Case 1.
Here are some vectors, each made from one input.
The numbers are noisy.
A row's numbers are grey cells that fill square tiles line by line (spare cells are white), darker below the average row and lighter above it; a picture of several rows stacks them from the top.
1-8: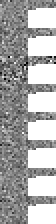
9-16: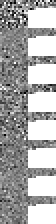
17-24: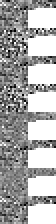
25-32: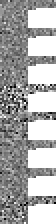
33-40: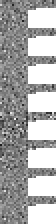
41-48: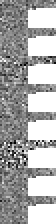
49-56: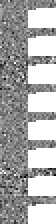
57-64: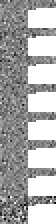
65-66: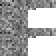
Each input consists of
a list of up to two points on a 4-point line.
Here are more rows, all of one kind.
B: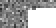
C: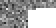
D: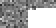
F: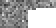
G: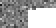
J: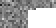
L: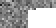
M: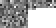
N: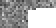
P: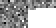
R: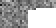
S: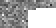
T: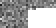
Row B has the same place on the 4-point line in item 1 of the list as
C, D, G and T.
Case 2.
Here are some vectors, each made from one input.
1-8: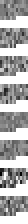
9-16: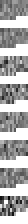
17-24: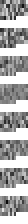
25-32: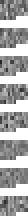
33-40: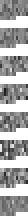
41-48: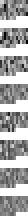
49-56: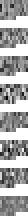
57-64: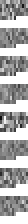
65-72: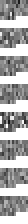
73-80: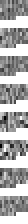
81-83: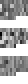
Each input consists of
a list of up to two points on a 5-point line.
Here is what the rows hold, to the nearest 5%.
All of them are lists of up to two points on a 5-point line: about 5% are empty, 40% hold one and 55% two.
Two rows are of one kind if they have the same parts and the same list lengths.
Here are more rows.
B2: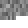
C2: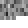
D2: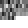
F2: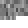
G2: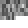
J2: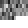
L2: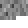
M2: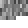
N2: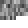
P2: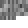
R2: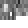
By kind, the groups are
B2, C2, F2, L2, P2
D2, G2, J2, N2
M2, R2

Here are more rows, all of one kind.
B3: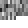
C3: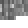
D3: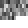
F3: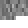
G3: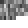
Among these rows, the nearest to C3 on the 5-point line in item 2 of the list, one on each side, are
B3 and F3.
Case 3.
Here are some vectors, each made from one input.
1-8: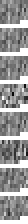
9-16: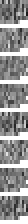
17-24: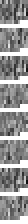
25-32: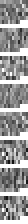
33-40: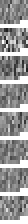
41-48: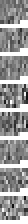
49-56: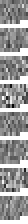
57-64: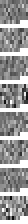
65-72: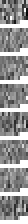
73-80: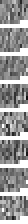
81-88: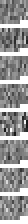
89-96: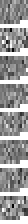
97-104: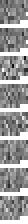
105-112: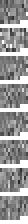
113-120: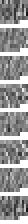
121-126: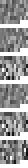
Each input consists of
a true/false value, together with either a point on a 10-point circle, or a fixed value.
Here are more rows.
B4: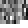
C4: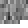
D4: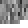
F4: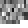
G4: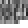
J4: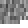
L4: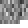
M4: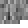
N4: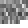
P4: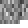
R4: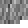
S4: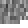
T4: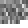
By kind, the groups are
B4, G4
C4, D4, F4, J4, L4, M4, N4, P4, R4, S4, T4

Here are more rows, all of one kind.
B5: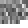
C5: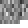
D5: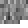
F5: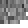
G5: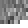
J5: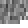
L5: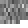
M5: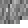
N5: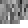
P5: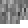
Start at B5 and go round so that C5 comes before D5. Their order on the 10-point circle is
B5, C5, N5, P5, J5, F5, G5, M5, D5, L5.
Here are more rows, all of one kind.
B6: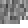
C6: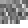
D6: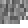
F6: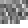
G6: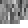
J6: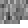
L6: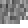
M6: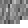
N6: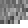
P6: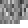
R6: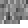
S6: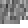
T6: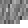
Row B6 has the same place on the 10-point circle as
D6, L6 and S6.
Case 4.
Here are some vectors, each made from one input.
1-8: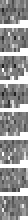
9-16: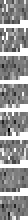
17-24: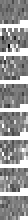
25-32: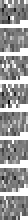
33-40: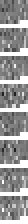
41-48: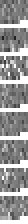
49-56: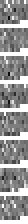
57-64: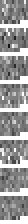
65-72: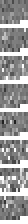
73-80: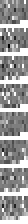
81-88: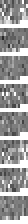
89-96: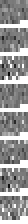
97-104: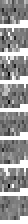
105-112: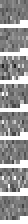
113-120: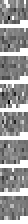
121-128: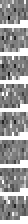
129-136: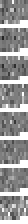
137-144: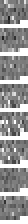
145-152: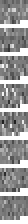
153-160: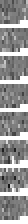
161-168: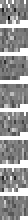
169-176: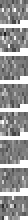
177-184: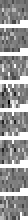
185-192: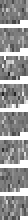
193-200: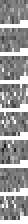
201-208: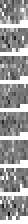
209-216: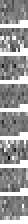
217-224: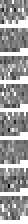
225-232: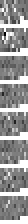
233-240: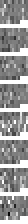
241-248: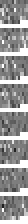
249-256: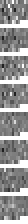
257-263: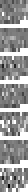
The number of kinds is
2.
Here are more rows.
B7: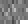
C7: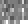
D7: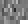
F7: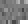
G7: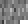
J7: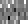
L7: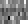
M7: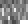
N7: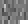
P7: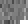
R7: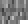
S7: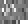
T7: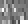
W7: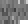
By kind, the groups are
B7, C7, J7, S7, T7
D7, F7, G7, L7, M7, N7, P7, R7, W7

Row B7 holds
a point on a 20-point circle.
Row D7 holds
a point on a 20-point circle and three true/false values.
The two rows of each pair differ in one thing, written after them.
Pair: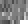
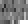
one of the three true/false values
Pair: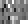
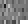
one of the three true/false values
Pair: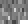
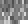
the place on the 20-point circle
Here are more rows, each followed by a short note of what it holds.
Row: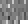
a point on a 20-point circle
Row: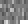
a point on a 20-point circle
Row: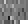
a point on a 20-point circle
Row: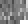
a point on a 20-point circle and three true/false values
